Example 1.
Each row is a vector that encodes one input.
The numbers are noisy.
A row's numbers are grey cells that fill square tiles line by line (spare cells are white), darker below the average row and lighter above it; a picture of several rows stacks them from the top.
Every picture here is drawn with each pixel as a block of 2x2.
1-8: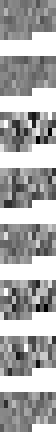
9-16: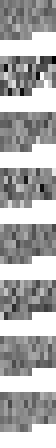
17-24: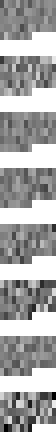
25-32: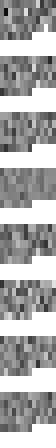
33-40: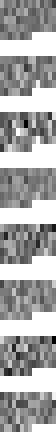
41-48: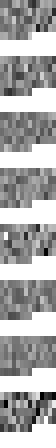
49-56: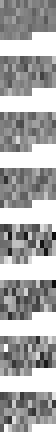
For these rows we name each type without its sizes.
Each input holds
a point on a circle and a point on a line.
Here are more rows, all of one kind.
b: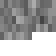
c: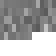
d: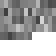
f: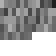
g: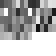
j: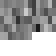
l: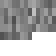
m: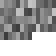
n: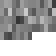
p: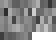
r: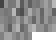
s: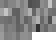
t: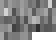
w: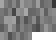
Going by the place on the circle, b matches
c, m and w.
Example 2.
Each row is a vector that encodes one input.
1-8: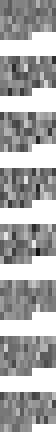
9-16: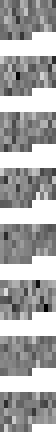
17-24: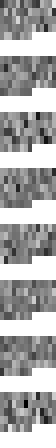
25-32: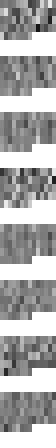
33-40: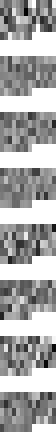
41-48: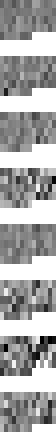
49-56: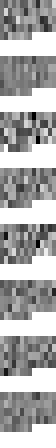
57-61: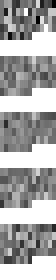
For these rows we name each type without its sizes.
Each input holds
a point on a line, together with either a point on a circle, or a fixed value.
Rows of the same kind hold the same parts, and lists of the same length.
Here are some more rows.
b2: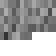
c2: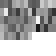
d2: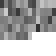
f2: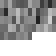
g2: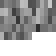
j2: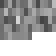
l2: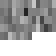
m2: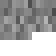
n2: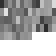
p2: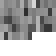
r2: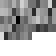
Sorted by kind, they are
b2, c2, d2, g2, l2, m2, p2, r2
f2, j2, n2

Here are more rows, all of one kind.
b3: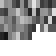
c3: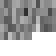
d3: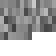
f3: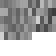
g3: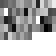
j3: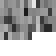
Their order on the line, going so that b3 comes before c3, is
b3, g3, d3, f3, j3, c3.
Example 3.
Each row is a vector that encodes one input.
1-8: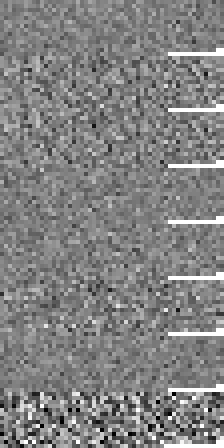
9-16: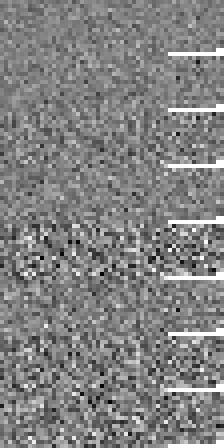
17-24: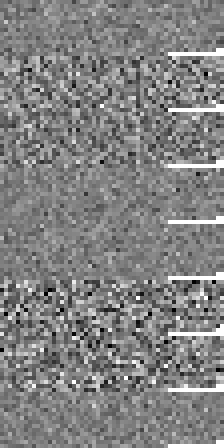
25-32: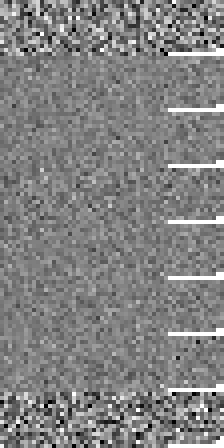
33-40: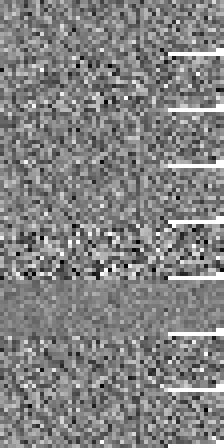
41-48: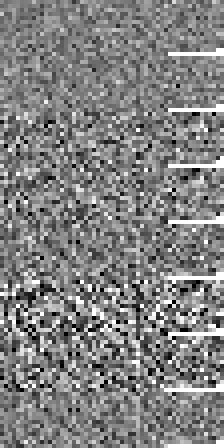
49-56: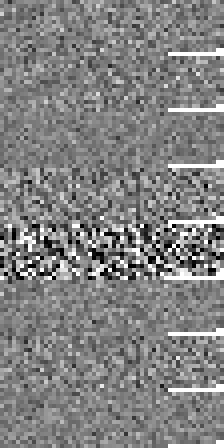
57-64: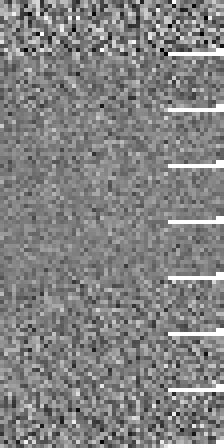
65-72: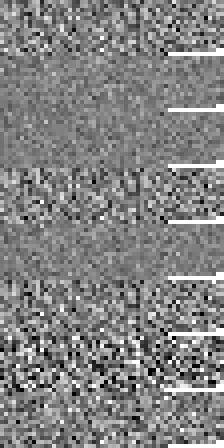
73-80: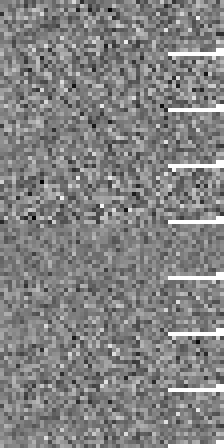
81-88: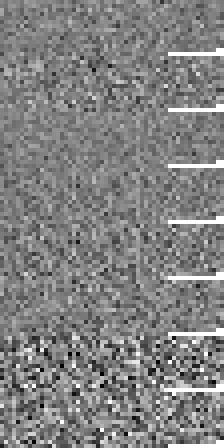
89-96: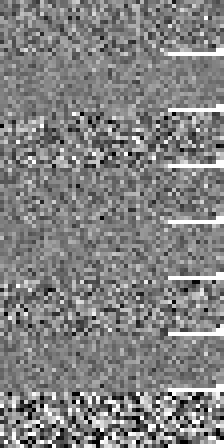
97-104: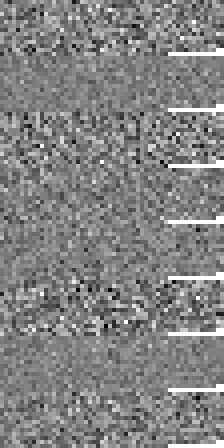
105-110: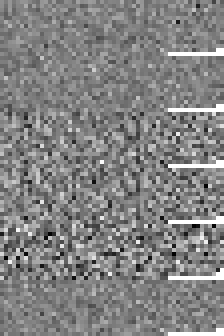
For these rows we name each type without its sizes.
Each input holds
a list of points on a line.
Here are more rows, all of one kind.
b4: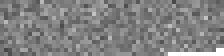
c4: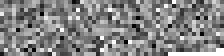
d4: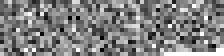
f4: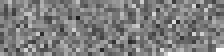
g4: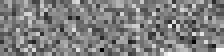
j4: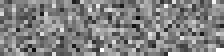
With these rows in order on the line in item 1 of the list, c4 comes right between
d4 and g4.
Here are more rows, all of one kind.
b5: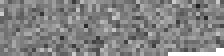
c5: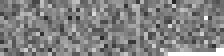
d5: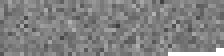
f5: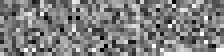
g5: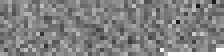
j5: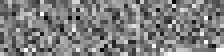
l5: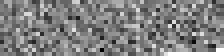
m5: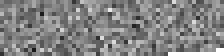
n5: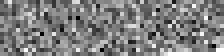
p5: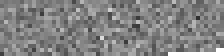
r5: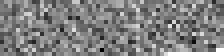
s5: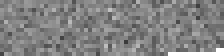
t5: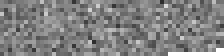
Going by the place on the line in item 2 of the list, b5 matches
f5, l5 and r5.
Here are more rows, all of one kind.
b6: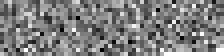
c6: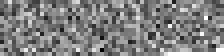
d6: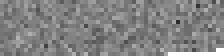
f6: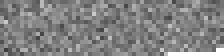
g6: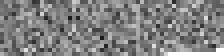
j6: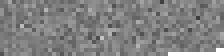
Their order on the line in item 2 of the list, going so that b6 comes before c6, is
j6, b6, g6, d6, c6, f6.
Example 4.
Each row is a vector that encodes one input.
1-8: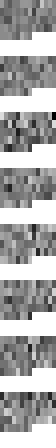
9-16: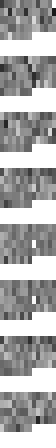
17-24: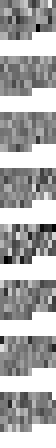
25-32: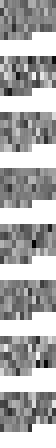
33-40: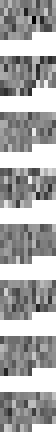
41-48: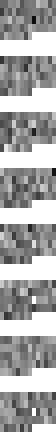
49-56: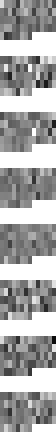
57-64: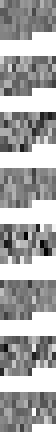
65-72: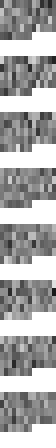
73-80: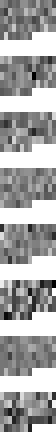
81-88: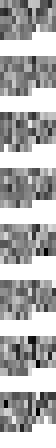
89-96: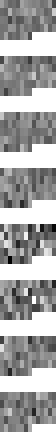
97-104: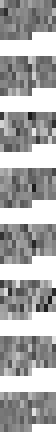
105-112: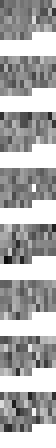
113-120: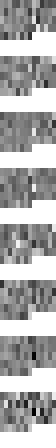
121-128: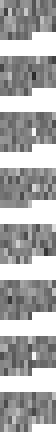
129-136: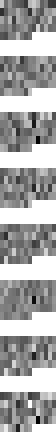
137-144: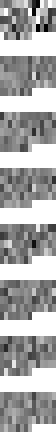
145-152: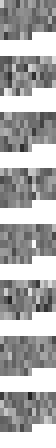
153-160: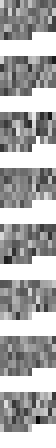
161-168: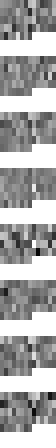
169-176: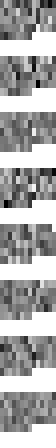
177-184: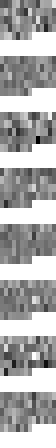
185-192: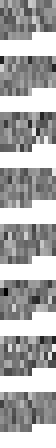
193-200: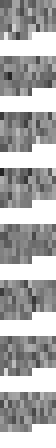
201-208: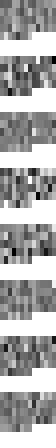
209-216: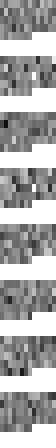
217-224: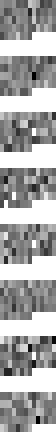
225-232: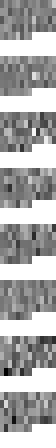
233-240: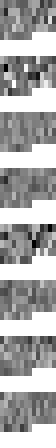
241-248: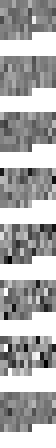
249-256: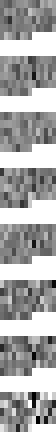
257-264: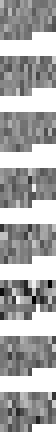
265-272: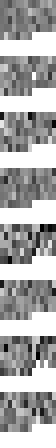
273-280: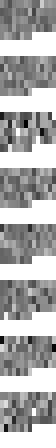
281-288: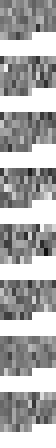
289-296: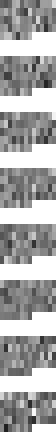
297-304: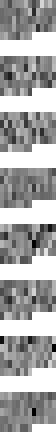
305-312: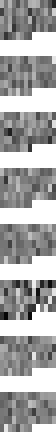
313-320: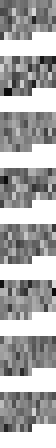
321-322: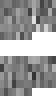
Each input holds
either a point on a 6-point circle, or a point on a 13-point circle.
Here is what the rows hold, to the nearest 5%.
About 40% of them hold a point on a 6-point circle. The rest hold a point on a 13-point circle.
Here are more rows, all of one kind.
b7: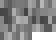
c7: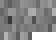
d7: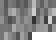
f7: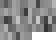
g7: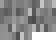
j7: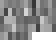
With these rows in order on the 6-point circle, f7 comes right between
d7 and j7.
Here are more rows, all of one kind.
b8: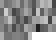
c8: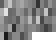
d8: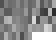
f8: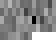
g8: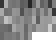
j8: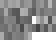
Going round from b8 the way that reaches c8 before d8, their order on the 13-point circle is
b8, f8, c8, g8, d8, j8.
